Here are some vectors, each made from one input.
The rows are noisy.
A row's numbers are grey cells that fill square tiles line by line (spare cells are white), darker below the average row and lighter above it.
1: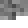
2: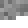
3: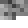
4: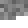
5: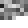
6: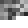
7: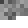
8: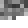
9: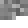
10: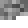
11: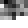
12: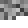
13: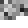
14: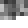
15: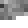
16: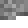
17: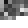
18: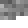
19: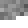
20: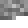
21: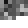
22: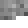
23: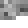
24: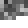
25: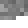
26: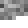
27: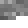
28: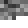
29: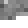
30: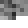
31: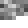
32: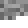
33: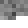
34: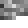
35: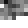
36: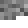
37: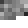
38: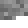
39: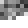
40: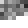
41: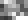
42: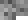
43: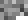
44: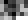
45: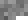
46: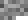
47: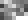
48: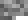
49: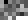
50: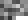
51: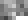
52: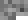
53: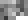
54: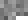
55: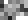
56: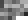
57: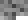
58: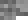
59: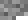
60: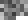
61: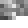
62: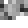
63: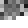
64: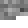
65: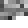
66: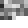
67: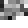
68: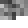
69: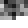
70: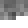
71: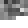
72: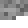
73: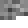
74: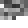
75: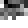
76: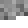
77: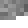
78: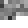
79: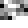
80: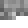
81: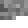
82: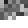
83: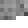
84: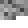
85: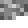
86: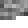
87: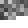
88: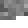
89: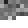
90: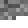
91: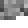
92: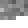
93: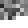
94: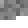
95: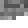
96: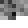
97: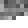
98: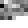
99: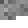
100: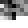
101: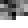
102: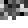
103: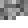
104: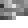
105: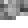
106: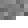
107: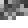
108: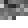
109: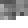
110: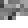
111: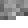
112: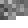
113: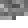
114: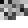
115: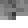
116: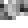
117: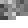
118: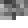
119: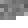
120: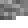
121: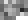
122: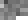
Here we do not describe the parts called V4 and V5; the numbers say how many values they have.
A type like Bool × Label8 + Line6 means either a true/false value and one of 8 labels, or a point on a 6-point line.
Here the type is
Bool × (Line6 × V4 + V5).
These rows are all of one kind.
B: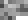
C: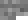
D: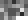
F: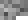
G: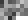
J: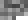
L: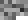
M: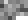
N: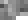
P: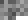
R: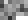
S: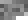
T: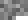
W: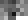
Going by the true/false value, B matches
D, F, G and P.
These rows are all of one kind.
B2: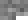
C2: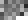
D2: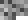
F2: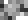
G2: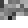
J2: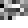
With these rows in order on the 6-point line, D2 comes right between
F2 and J2.
